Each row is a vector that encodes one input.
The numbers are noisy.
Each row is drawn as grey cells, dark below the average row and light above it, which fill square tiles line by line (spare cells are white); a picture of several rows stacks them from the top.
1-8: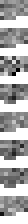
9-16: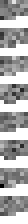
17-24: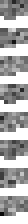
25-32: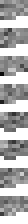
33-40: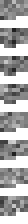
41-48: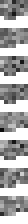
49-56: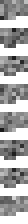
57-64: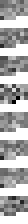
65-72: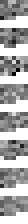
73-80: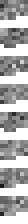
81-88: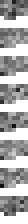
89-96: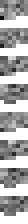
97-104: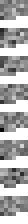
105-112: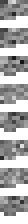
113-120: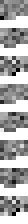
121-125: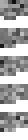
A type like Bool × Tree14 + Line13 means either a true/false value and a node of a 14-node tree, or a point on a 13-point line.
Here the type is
List2(Line4 × Line4).
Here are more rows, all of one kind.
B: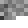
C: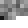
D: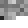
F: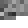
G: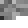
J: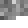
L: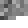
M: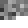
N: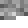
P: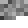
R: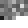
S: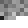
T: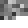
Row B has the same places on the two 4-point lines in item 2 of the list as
F, L and P.
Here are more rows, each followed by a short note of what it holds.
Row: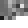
a list of two items
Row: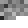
a list of two items
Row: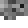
a list of one item
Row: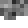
a list of one item
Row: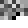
the empty list
